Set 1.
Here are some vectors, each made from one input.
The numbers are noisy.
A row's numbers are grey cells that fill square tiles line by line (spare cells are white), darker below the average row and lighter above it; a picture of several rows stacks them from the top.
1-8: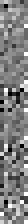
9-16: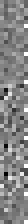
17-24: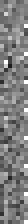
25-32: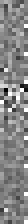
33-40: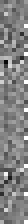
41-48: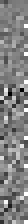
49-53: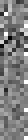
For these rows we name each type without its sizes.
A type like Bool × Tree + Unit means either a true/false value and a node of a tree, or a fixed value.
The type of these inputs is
Tree.
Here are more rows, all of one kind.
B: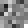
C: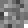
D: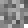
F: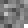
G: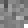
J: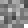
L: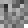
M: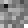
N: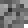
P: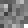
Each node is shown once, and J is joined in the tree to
D.
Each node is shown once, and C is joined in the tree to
B and F.
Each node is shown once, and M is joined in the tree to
L.
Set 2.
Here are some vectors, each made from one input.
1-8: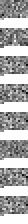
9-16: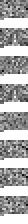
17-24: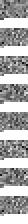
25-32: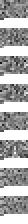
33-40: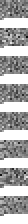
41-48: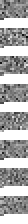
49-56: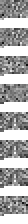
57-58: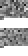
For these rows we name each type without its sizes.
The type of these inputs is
Line.
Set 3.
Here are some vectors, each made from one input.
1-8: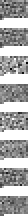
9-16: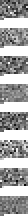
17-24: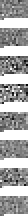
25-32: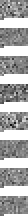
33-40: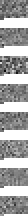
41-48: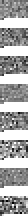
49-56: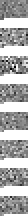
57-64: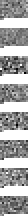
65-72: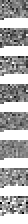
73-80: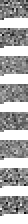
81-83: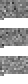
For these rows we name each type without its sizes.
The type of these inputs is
Circle + Unit.
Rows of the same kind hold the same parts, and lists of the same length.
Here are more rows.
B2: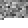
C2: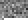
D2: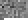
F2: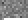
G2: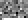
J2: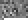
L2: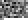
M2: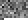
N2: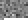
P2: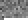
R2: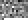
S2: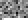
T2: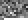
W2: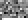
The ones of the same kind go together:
B2, C2, D2, F2, J2, L2, M2, N2, P2, R2, T2
G2, S2, W2

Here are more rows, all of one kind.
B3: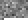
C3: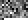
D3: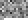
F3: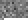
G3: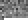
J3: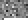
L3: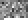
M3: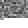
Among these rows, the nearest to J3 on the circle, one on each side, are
F3 and G3.
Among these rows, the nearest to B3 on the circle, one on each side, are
C3 and G3.
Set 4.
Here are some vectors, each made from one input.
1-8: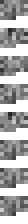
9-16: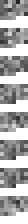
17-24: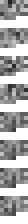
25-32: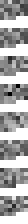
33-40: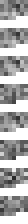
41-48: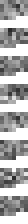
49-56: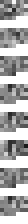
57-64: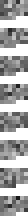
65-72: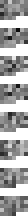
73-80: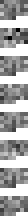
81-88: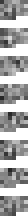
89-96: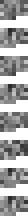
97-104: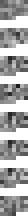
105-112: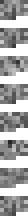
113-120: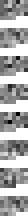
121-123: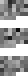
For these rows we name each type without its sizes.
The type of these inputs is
Tree.
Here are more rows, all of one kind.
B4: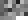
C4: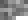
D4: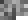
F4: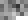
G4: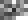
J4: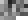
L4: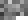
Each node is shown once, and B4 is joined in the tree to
L4.
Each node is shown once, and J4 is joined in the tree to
F4.
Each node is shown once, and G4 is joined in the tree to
D4.
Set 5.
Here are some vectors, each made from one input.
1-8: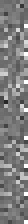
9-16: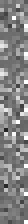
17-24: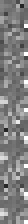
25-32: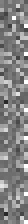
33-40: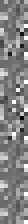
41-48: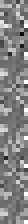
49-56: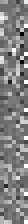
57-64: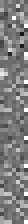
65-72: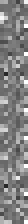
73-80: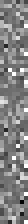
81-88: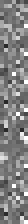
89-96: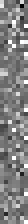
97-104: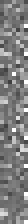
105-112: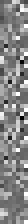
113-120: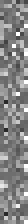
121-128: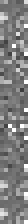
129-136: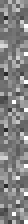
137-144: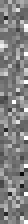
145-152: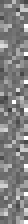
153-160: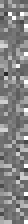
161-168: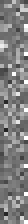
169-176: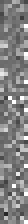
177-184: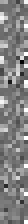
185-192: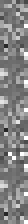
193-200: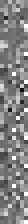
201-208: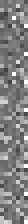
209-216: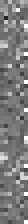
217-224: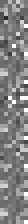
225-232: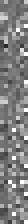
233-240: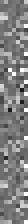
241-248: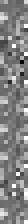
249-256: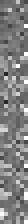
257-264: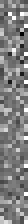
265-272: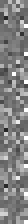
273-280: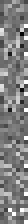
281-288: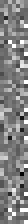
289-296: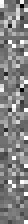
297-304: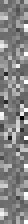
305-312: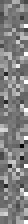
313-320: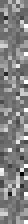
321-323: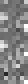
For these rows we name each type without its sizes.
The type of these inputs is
Tree.
